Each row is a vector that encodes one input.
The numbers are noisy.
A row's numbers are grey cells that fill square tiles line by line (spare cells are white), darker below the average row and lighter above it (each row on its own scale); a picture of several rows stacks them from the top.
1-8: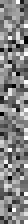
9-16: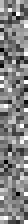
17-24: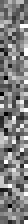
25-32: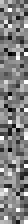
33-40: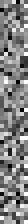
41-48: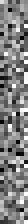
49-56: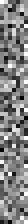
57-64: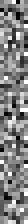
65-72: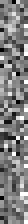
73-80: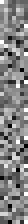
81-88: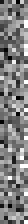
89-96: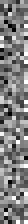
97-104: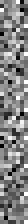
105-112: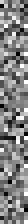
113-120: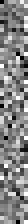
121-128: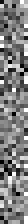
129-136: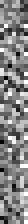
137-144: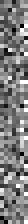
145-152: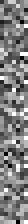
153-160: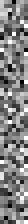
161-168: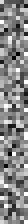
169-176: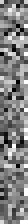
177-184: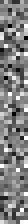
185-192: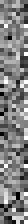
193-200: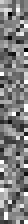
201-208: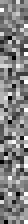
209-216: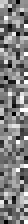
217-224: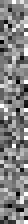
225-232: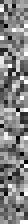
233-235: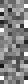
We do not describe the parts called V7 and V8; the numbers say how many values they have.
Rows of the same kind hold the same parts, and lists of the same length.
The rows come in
3 kinds.
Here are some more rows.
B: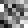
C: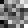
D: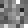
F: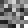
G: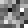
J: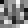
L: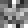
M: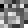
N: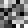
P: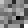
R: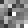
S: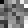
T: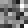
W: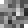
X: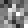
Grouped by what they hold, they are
B, C, F, G, N, P, R, S, T, W
D, J, M
L, X

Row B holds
a true/false value and two values of V8.
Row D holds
a point on each of two 6-point lines.
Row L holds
a point on a 6-point line and a value of V7.
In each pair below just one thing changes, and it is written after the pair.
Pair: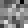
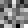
the value of V7
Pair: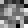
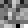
the value of V7
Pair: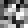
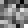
the place on the 6-point line
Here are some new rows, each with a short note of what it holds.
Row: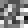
a point on a 6-point line and a value of V7
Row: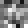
a point on a 6-point line and a value of V7
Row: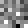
a point on each of two 6-point lines
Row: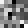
a true/false value and two values of V8
